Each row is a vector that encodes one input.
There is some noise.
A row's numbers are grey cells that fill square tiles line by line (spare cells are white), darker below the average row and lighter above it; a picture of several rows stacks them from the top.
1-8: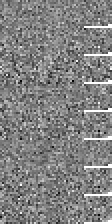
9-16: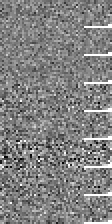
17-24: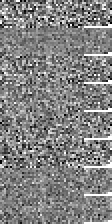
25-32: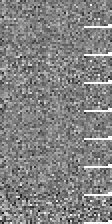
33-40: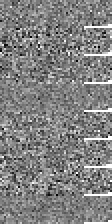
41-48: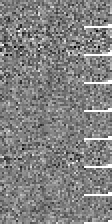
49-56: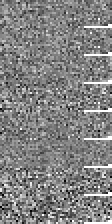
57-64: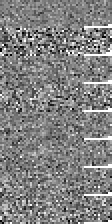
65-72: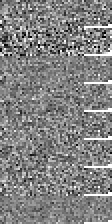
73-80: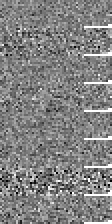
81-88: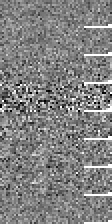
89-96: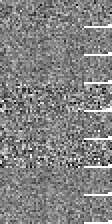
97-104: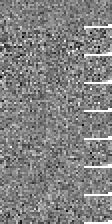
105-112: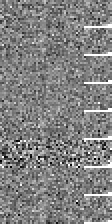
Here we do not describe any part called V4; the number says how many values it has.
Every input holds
either a point on a 5-point circle, a point on a 5-point line and a true/false value, or two values of V4.
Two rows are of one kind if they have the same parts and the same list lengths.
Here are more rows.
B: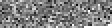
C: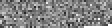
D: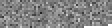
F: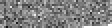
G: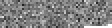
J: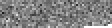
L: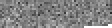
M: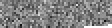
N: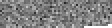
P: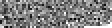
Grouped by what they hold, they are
B, C, D, J, L, N
F, G, M, P

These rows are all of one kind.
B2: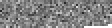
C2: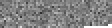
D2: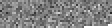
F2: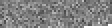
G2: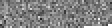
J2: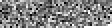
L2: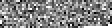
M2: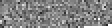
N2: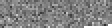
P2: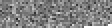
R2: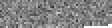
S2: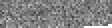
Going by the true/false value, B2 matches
D2, J2, L2 and R2.
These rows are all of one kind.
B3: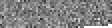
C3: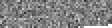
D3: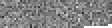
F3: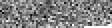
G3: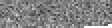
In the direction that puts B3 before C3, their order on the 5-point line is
B3, C3, F3, G3, D3.
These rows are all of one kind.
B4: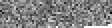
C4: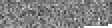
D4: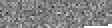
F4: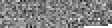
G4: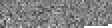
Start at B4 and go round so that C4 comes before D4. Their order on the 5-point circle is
B4, C4, F4, D4, G4.
